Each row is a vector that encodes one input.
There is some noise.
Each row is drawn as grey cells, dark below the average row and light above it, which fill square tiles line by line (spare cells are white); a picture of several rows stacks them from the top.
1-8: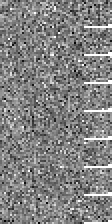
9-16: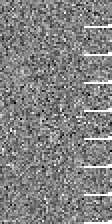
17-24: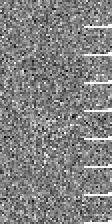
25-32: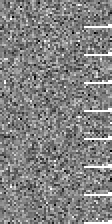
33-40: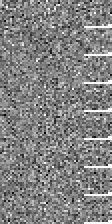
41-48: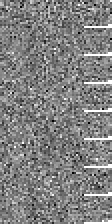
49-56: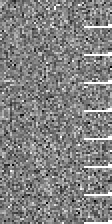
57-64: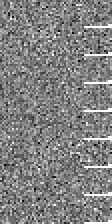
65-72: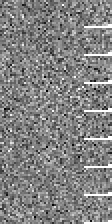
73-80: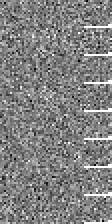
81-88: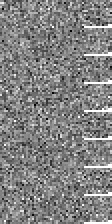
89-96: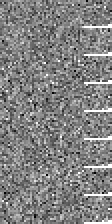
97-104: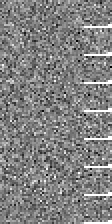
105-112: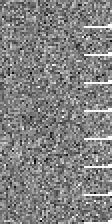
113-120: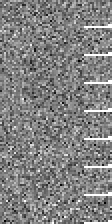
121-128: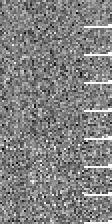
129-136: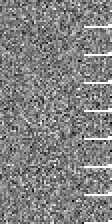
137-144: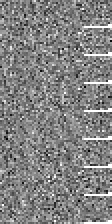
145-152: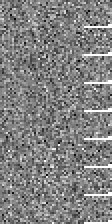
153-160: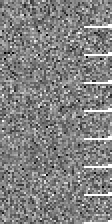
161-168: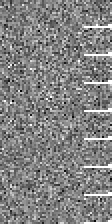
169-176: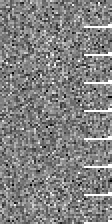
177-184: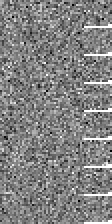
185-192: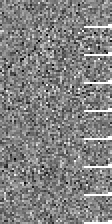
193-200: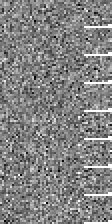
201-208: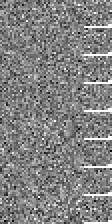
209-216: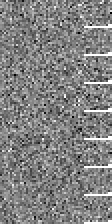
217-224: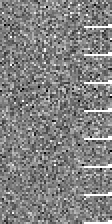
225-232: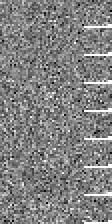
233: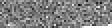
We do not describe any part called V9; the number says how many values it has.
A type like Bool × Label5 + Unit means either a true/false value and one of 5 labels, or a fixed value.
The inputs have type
(Line12 + V9) × Tree13.
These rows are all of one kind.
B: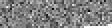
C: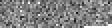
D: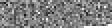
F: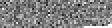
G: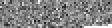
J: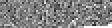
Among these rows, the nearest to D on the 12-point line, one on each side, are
F and J.
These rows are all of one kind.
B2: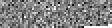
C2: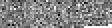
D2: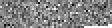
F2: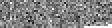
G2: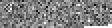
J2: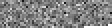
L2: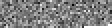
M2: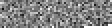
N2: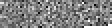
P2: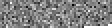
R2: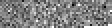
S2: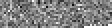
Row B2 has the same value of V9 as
D2, L2, P2 and R2.
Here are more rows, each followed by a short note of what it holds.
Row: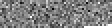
a point on a 12-point line and a node of a 13-node tree
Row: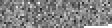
a point on a 12-point line and a node of a 13-node tree
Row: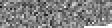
a point on a 12-point line and a node of a 13-node tree
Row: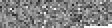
a node of a 13-node tree and a value of V9
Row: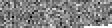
a node of a 13-node tree and a value of V9
